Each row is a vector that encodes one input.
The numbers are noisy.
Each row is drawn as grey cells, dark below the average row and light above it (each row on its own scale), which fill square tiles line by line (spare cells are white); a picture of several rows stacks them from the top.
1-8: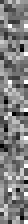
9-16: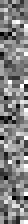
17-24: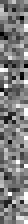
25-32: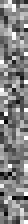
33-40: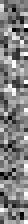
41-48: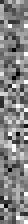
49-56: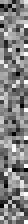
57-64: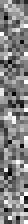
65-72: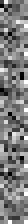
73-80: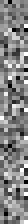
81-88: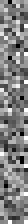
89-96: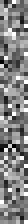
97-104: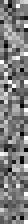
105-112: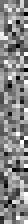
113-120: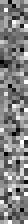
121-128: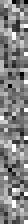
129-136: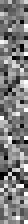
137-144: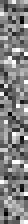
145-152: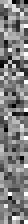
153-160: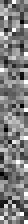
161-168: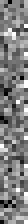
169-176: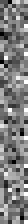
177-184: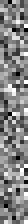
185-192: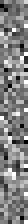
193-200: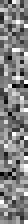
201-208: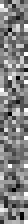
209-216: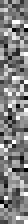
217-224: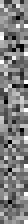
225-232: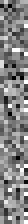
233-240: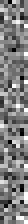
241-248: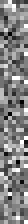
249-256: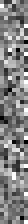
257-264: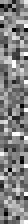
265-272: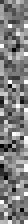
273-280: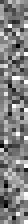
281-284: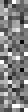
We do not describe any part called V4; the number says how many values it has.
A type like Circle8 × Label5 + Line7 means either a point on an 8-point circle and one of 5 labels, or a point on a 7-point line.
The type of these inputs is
Bool × (Line7 + List2(V4)) + Line8.
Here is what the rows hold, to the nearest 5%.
About 25% of them hold a point on an 8-point line. The rest hold a true/false value, together with either a point on a 7-point line, or a list of up to two values of V4.
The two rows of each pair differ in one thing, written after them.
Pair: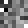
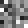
the value of V4 in item 2 of the list
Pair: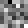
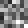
the value of V4 in item 1 of the list
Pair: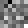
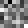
the value of V4 in item 1 of the list
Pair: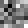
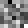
the true/false value
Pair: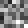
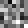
the value of V4 in item 2 of the list
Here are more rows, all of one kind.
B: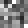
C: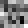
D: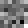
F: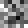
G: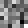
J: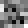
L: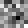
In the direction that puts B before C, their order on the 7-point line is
L, F, J, B, C, G, D.
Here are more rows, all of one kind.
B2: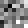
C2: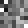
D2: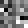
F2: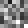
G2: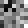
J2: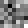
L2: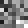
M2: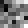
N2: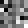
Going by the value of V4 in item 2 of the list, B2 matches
F2 and J2.
